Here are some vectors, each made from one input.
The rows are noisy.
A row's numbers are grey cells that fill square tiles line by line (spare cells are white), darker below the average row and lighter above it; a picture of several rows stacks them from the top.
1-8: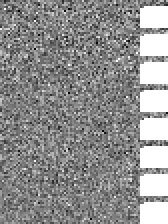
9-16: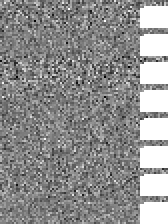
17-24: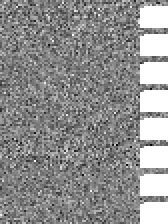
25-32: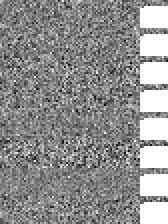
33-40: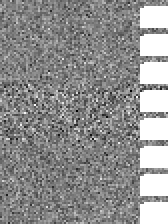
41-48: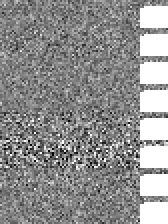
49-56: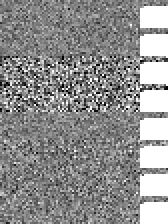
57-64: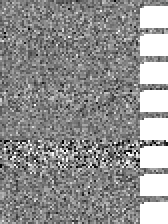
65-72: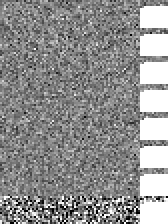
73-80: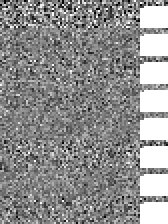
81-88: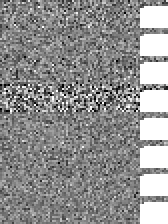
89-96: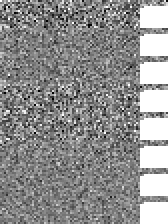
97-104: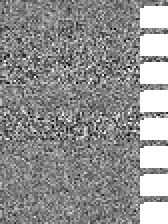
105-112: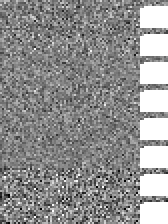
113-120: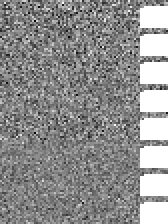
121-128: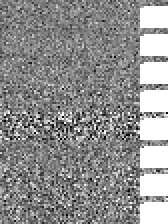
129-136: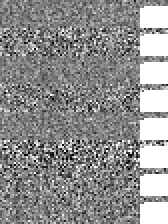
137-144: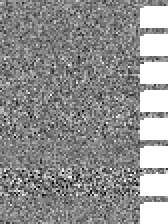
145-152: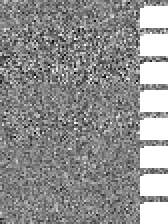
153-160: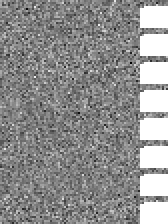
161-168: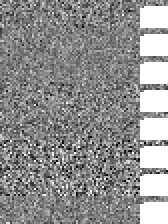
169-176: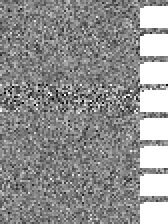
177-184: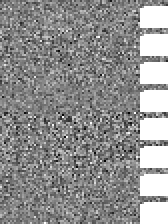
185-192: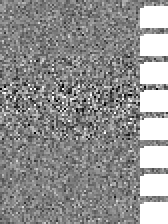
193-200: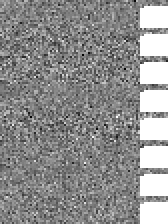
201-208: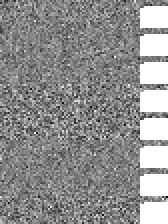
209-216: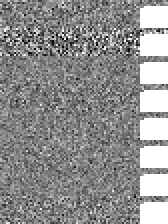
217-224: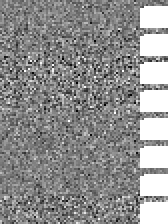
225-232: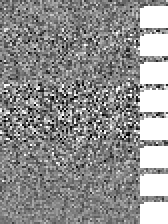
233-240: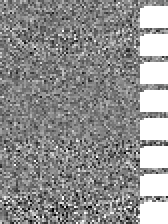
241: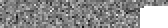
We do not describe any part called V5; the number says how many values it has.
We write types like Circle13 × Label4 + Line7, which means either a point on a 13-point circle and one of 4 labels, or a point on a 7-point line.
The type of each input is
(Bool × Bool × Bool × Bool + Unit) × Line7 × V5 + Circle16.
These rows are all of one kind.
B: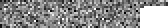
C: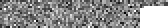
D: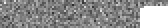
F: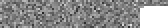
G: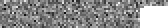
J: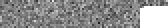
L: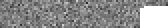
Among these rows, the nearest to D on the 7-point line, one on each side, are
C and G.
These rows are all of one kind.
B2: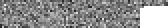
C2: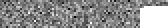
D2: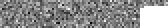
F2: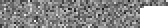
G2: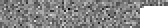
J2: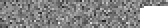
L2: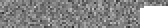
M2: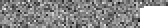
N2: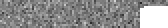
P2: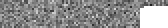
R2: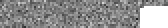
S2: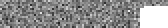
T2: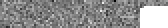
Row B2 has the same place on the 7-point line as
L2 and M2.
